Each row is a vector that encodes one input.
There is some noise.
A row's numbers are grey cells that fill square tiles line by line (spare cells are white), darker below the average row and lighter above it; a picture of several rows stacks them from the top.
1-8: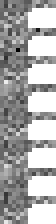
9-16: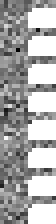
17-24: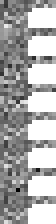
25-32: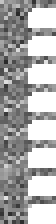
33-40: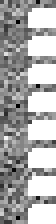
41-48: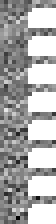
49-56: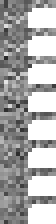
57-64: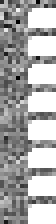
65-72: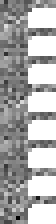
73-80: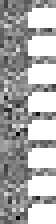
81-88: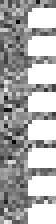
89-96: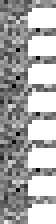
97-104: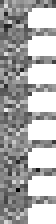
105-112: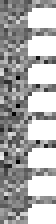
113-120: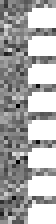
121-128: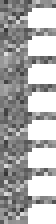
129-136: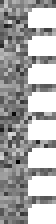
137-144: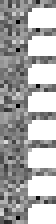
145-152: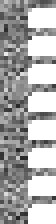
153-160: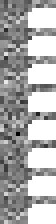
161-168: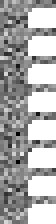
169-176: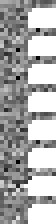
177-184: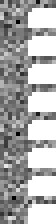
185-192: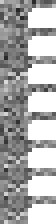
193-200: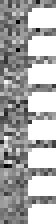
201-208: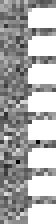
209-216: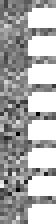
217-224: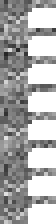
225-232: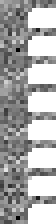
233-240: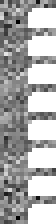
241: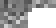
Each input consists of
a node of a 7-node tree.
